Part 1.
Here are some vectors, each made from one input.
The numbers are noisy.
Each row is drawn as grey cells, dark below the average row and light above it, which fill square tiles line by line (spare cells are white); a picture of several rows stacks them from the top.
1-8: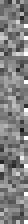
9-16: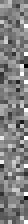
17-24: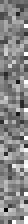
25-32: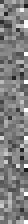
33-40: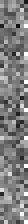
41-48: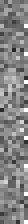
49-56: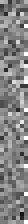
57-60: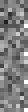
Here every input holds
either a fixed value, or four true/false values.
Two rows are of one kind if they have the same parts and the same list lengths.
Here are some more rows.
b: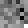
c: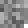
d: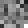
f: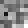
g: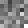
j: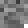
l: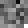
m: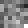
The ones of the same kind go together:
b, c, d, g, j, l, m
f

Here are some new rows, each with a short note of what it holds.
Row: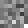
four true/false values
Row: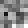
a fixed value
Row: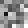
a fixed value
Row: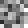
a fixed value
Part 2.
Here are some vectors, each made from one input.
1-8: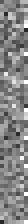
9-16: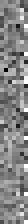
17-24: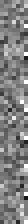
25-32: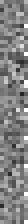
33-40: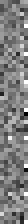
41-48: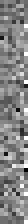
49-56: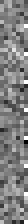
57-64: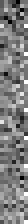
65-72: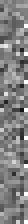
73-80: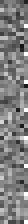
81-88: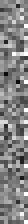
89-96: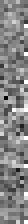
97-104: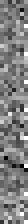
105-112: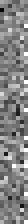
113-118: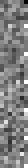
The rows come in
2 kinds.
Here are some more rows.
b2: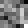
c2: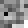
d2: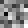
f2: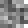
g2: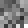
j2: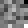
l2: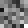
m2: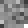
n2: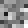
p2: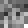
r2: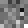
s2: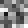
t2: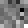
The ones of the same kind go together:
b2, f2, g2, j2, l2, m2, p2, r2, t2
c2, d2, n2, s2

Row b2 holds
four true/false values.
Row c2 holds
a fixed value.
